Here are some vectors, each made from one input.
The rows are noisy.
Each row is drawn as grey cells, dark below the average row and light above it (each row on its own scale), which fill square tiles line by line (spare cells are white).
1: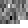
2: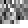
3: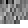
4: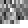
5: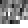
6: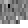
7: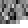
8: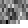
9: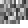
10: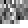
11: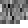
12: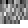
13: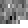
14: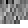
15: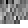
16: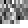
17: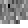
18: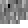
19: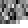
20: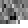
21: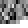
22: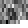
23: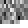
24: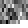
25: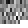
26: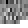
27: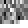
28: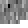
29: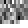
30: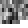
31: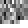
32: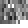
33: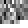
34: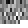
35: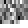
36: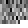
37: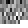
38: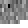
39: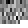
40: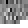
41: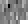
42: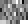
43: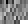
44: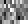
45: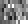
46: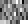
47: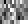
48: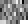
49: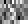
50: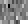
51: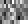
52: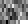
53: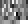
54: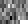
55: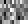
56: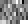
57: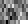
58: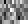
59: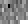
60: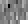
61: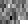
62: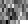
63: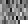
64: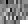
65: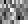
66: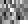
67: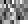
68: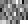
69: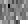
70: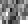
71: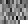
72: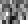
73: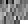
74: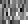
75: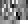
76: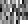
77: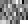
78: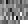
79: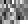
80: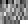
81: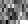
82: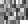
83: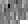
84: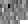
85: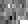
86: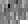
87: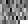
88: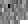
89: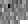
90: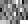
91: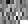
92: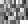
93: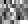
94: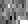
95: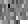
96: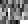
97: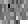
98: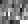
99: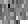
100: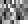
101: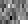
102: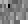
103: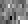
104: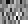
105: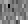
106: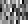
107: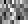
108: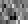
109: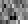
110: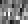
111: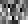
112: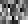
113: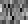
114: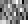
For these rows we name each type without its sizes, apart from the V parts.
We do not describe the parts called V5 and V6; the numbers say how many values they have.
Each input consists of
either a label and a value of V6, or a true/false value and a value of V5.
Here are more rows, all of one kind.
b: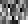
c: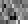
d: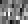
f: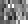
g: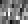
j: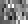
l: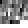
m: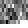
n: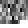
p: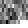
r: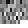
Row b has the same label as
d, g, l and n.
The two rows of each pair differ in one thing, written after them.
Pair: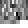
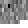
the true/false value
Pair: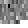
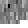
the value of V5
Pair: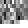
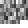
the value of V5
